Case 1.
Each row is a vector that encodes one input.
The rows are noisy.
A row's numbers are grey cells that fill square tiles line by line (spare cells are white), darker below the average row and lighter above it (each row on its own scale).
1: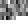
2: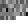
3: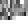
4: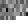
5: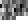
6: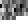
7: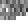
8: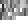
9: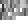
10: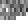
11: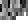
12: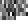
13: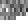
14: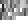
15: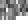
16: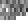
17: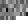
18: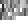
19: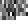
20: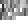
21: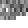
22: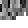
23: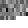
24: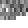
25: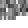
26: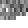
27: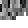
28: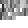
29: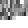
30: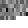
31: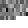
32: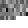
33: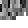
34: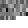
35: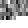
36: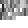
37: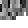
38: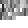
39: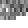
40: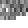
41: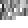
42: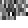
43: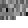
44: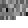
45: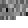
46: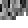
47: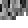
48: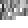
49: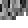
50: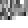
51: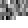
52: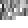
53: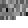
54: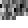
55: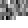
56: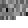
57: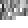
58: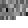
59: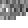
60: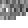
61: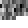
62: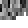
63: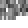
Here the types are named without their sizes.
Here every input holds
either a fixed value, or three true/false values.
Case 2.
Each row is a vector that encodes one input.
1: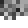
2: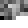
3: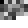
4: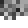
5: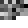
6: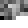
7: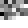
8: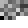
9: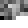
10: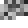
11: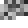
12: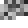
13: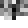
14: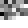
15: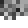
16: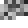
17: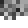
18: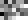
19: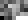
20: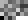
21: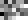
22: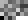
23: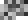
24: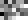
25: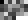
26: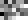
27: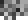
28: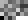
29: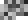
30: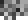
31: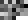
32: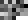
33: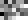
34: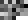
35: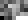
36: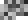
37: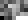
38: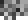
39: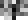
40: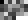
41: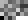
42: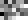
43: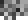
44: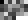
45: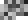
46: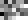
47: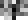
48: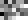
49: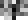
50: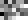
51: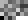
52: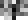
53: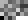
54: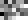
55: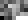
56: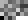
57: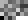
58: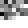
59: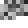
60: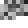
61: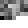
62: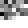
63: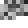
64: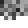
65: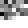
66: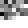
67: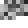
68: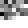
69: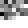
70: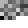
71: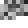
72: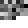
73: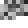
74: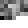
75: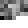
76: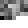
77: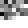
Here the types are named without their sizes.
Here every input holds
three true/false values.
